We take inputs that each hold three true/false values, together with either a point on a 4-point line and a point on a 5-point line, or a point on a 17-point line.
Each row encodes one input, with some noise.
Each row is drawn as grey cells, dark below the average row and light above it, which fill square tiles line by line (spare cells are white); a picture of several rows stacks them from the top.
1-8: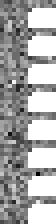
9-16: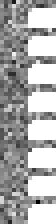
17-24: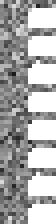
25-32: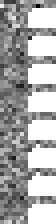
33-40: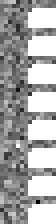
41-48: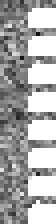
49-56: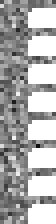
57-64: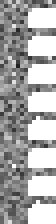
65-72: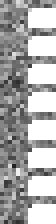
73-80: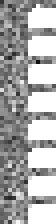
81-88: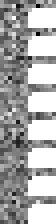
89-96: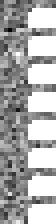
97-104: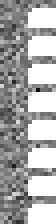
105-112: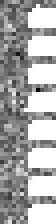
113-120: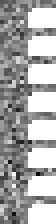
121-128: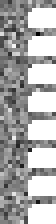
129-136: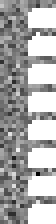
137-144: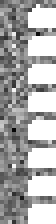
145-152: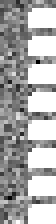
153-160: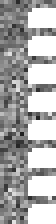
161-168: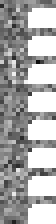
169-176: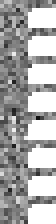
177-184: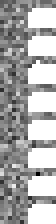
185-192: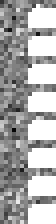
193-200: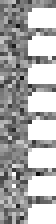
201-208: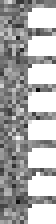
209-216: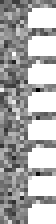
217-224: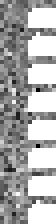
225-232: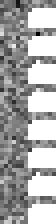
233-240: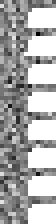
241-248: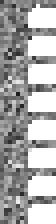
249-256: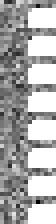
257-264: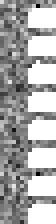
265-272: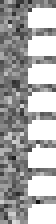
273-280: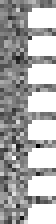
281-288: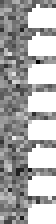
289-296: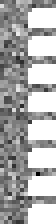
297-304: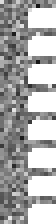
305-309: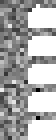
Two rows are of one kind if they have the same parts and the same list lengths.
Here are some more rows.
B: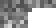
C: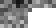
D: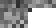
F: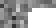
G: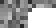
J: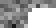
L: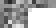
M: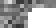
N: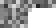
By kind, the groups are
B, C, D, F, G, J, M
L, N

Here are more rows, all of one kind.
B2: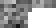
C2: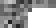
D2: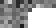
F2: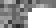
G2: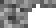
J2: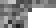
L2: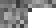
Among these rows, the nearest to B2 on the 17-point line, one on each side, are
G2 and L2.
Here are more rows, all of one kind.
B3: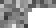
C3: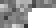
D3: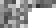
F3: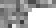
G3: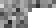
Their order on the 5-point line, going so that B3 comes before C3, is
D3, B3, F3, C3, G3.
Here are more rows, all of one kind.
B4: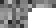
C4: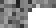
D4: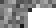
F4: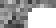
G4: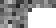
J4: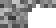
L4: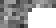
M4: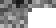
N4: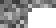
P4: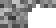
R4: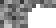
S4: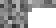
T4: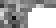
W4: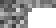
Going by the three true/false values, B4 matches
C4, D4, G4 and L4.
